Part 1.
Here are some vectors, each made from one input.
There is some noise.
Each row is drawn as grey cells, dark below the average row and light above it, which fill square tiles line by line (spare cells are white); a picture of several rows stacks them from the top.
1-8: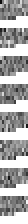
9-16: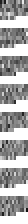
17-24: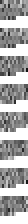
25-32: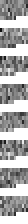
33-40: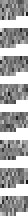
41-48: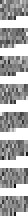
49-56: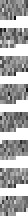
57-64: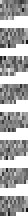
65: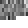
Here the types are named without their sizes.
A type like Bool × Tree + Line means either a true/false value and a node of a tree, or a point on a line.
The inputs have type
List(Line).
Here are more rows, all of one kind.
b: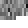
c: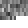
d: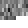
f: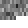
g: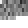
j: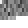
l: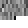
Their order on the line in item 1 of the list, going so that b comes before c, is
l, b, d, f, c, j, g.
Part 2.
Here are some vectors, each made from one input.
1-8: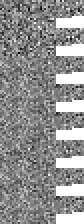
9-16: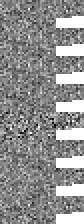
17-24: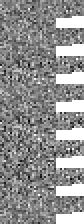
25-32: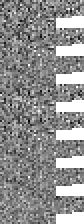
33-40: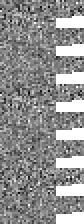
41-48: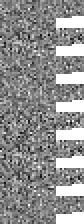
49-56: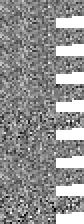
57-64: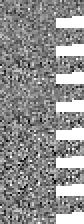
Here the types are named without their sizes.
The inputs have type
Circle + Line.
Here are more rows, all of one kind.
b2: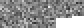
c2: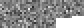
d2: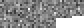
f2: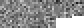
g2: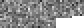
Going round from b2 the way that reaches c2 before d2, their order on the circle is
b2, c2, d2, g2, f2.
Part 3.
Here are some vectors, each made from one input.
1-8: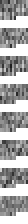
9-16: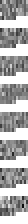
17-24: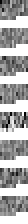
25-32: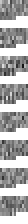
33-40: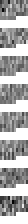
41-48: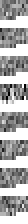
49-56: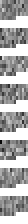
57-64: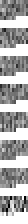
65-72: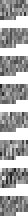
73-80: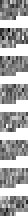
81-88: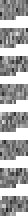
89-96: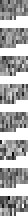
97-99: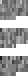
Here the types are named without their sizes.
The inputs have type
List(Line).
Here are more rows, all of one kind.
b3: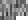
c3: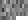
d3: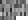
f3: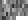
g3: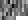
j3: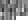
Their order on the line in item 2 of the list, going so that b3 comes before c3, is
b3, g3, f3, c3, j3, d3.
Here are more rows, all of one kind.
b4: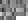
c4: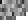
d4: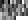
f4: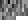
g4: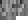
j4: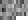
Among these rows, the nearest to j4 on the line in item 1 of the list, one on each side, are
c4 and f4.
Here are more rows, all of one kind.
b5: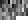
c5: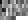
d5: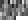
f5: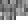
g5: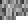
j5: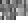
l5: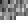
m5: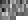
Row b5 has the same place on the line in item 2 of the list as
g5 and l5.
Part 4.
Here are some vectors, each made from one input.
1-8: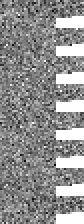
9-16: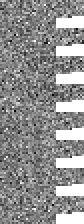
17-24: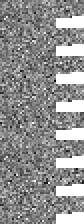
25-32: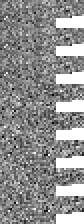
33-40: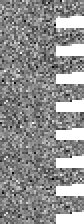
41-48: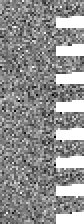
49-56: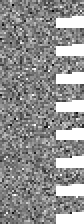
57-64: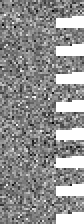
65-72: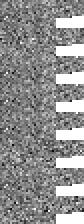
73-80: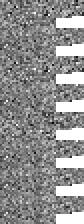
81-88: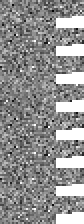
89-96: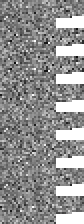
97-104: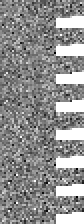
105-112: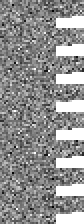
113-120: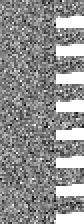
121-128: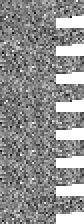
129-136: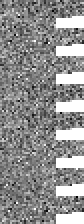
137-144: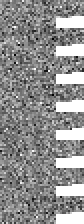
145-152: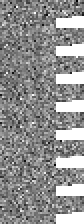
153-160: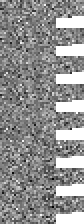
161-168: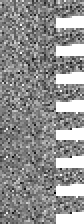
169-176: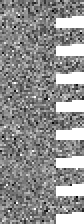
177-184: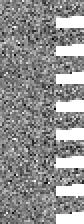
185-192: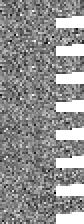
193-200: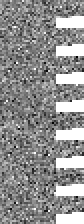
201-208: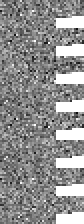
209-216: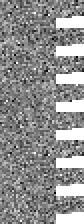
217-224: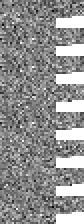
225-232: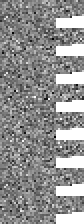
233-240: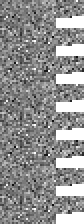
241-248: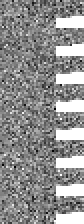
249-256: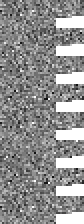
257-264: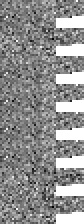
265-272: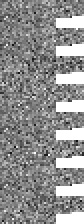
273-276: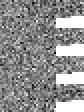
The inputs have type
Line3 × Line4 + Line8.
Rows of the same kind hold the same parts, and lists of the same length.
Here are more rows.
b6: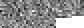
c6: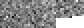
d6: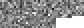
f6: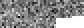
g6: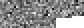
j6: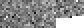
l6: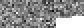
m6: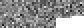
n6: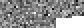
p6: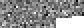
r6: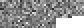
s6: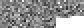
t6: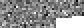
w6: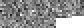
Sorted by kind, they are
b6, c6, d6, g6, j6, n6, p6, r6, t6, w6
f6, l6, m6, s6

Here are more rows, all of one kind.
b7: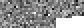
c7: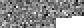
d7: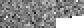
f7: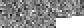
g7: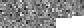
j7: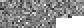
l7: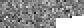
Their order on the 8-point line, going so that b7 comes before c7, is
f7, g7, l7, d7, j7, b7, c7.
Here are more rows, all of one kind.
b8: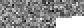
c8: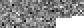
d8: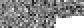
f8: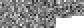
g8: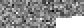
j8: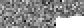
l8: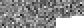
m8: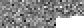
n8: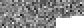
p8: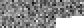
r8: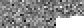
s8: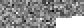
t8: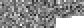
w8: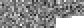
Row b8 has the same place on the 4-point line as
g8, j8 and s8.
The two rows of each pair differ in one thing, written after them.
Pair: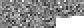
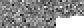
the place on the 3-point line
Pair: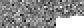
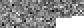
the place on the 3-point line
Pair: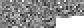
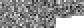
the place on the 4-point line
